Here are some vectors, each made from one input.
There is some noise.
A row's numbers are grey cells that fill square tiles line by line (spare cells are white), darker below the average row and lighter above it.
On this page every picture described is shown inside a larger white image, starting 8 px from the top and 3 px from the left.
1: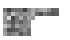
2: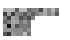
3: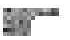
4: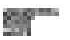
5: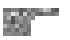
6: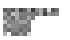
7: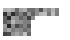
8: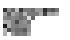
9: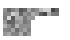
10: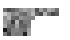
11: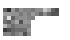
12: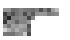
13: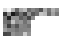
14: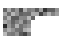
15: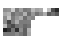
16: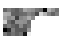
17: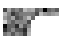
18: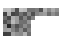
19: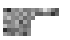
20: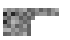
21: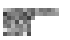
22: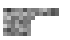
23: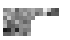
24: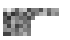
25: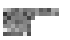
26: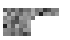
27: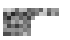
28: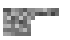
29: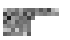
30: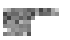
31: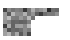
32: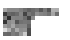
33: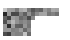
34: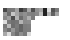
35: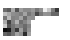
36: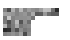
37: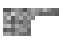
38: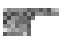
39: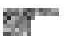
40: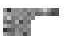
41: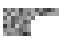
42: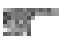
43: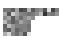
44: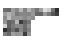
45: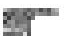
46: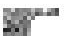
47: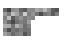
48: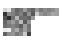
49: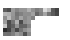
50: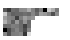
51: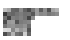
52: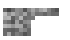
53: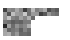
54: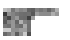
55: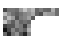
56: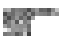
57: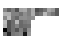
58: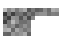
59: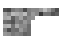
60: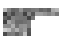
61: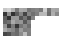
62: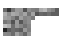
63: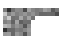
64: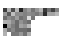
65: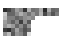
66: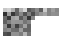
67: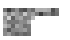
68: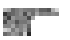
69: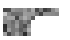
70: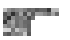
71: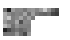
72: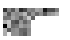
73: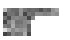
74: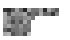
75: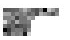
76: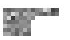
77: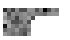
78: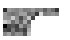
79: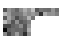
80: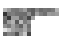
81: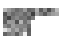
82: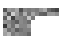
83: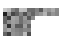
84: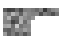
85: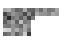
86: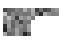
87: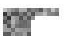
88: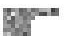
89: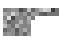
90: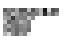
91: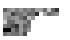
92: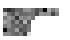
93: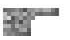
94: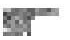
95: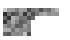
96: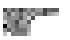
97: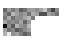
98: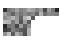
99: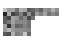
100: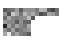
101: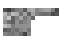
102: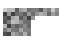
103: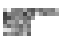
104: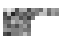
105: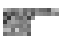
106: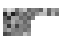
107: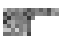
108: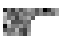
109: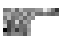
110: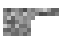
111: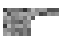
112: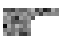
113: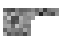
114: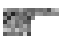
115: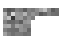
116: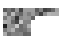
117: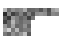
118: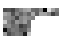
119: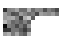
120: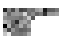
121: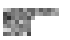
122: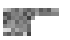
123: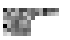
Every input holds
a point on a 10-point line, together with either a fixed value, or three true/false values.
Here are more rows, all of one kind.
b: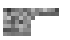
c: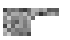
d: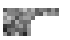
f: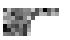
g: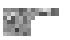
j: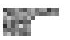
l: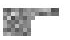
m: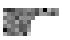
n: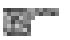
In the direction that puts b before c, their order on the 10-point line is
f, d, m, j, b, n, c, l, g.
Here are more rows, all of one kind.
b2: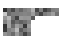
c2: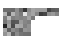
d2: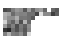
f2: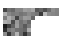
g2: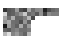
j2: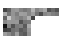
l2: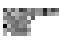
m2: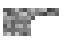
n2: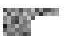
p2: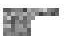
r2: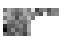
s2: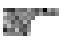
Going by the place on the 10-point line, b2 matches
g2, m2 and s2.
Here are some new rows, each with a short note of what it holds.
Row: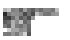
a point on a 10-point line
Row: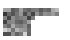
a point on a 10-point line
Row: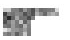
a point on a 10-point line
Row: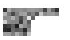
a point on a 10-point line and three true/false values
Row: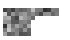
a point on a 10-point line and three true/false values
